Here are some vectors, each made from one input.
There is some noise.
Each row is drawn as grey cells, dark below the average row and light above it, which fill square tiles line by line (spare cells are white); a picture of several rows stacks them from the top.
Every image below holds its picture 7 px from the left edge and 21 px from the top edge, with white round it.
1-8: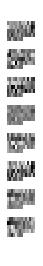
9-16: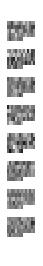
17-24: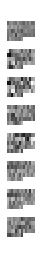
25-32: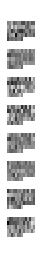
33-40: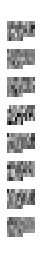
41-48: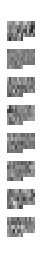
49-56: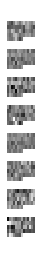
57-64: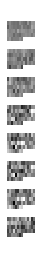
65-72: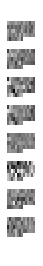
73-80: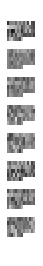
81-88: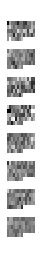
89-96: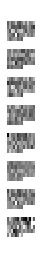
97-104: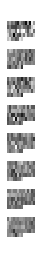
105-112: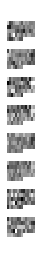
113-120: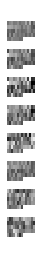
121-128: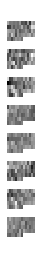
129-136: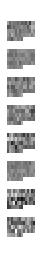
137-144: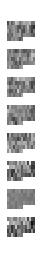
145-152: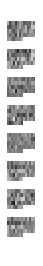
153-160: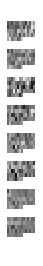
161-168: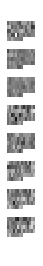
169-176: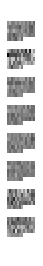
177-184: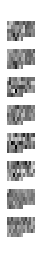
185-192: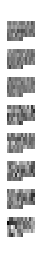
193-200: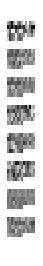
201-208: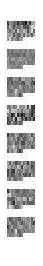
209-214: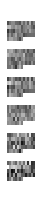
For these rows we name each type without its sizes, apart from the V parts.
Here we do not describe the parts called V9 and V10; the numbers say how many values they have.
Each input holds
a label, a true/false value, a value of V9 and a value of V10.
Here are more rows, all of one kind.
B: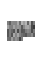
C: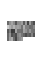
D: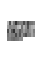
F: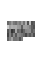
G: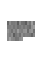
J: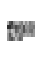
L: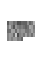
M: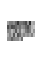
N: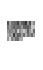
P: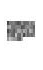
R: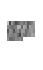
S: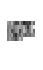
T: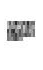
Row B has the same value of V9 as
L, R and T.
